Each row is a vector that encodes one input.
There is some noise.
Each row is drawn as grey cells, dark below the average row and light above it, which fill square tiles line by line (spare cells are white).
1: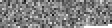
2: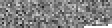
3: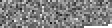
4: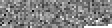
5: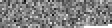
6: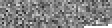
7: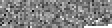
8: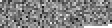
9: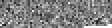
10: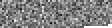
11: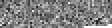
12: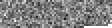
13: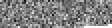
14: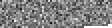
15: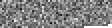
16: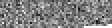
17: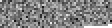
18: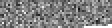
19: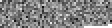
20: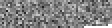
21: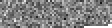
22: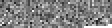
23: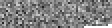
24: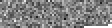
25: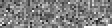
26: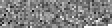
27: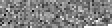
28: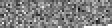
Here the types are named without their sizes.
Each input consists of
three true/false values.
